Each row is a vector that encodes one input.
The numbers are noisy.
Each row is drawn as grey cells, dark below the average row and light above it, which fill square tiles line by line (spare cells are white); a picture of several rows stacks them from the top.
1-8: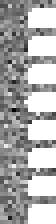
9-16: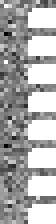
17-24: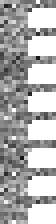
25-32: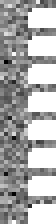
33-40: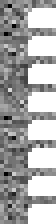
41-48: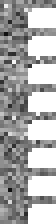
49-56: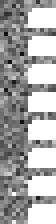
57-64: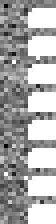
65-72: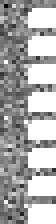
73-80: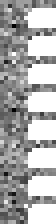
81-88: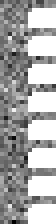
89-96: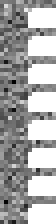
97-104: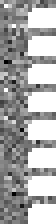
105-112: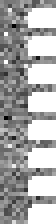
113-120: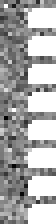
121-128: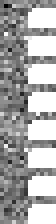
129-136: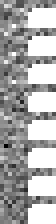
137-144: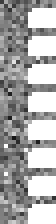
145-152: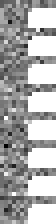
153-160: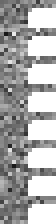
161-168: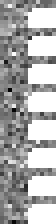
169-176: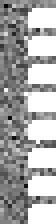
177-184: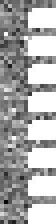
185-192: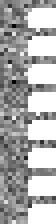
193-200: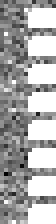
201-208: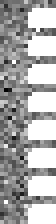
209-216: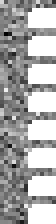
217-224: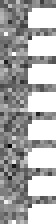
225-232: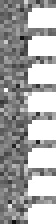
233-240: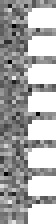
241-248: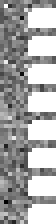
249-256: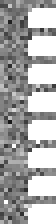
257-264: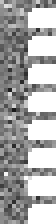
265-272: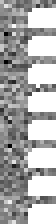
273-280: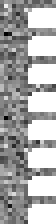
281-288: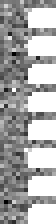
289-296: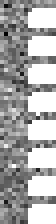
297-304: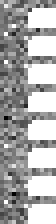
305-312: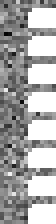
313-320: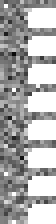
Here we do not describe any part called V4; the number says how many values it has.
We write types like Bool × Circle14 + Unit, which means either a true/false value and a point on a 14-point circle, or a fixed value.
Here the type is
(Bool × Bool × Bool × Bool × V4 + (Circle8 + Unit) × Line7) × V4.
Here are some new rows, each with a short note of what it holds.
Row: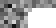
a point on a 7-point line and a value of V4
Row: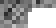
four true/false values and two values of V4
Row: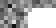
a point on a 7-point line and a value of V4
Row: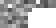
four true/false values and two values of V4
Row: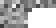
a point on a 7-point line and a value of V4
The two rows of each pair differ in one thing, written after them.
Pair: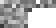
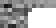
the value of V4
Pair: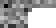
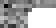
the place on the 7-point line
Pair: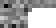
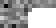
the place on the 8-point circle
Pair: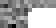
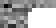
the place on the 7-point line
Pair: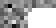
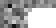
the place on the 8-point circle
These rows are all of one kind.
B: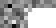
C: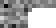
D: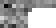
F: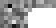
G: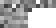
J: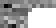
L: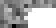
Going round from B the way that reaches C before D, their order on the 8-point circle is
B, C, G, D, L, J, F.
